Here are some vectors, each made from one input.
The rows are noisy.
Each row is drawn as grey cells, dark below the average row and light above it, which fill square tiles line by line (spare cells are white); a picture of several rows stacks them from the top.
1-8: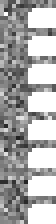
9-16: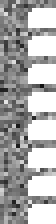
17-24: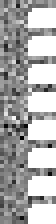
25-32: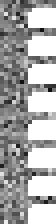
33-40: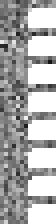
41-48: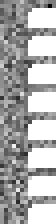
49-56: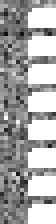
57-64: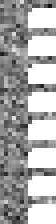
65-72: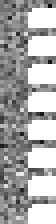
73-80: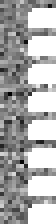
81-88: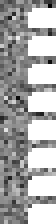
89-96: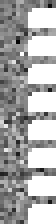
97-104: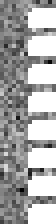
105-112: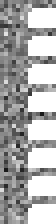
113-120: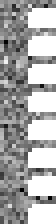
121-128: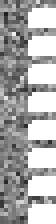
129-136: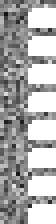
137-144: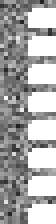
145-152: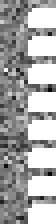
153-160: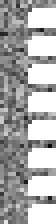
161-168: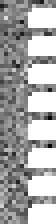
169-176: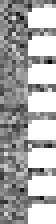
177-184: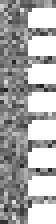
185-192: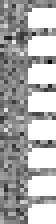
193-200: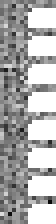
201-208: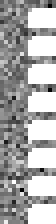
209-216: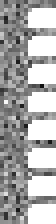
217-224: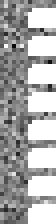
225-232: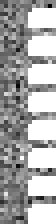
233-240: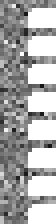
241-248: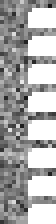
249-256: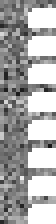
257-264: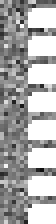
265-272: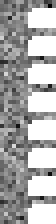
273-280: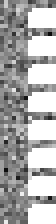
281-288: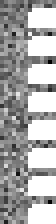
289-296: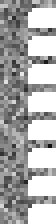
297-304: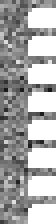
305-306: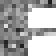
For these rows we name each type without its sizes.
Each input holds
either a point on a circle, or a list of points on a line.
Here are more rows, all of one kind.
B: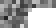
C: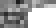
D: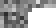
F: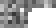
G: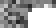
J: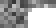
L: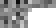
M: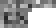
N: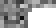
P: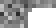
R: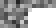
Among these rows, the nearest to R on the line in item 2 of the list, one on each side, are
C and L.
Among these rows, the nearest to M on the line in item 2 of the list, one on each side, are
B and P.
